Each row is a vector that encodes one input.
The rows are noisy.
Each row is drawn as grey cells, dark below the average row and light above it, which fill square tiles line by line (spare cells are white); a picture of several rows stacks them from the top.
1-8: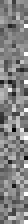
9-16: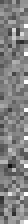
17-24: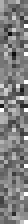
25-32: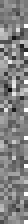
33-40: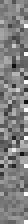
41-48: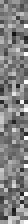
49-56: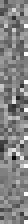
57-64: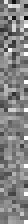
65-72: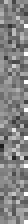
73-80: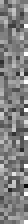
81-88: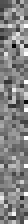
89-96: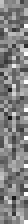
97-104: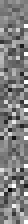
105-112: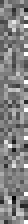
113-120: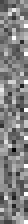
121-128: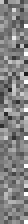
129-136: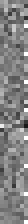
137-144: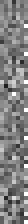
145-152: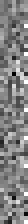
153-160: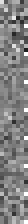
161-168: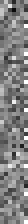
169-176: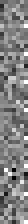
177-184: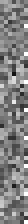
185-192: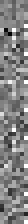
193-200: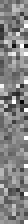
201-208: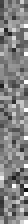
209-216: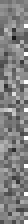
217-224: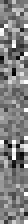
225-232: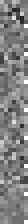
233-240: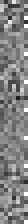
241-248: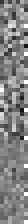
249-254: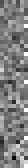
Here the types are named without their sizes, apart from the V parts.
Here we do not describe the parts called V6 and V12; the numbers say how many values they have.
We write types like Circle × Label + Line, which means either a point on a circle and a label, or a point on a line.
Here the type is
(Bool × Bool × Bool × Bool + Line) × V6 + V12.
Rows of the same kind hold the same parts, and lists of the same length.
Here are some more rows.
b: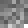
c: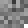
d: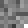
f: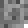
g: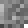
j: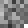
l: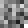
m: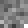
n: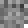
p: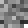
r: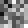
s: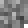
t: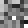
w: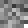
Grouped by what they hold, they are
b, n, p, t, w
c, g, j, m, s
d, f, l, r

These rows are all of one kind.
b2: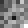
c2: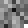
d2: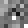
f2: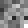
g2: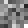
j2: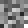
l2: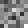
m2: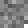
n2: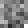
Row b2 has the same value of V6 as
c2, d2 and f2.
